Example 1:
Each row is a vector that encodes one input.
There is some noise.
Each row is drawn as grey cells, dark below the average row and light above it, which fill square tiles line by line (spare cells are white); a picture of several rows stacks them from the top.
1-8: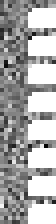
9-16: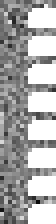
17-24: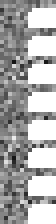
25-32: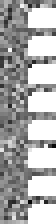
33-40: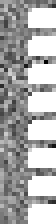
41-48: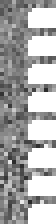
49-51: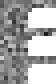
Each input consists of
one of 8 labels.
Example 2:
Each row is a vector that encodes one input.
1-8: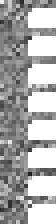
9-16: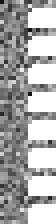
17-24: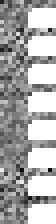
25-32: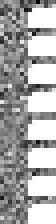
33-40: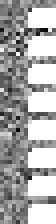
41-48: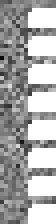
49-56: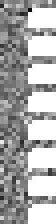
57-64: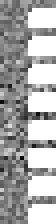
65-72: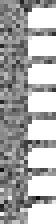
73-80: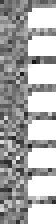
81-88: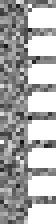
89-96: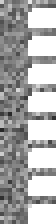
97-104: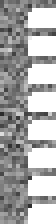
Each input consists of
three true/false values.
